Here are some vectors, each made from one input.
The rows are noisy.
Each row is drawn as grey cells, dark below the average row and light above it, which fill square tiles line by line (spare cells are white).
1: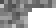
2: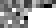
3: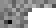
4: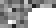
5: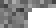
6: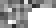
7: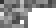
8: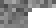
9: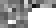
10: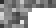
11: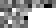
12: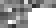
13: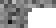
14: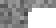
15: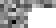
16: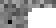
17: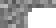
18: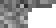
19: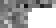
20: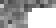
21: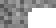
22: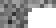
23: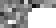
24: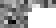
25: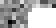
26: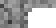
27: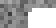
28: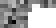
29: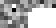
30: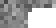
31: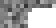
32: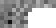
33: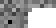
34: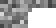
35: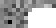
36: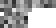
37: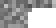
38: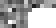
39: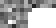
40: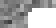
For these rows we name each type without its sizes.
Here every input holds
a point on a line, together with either a fixed value, or three true/false values.
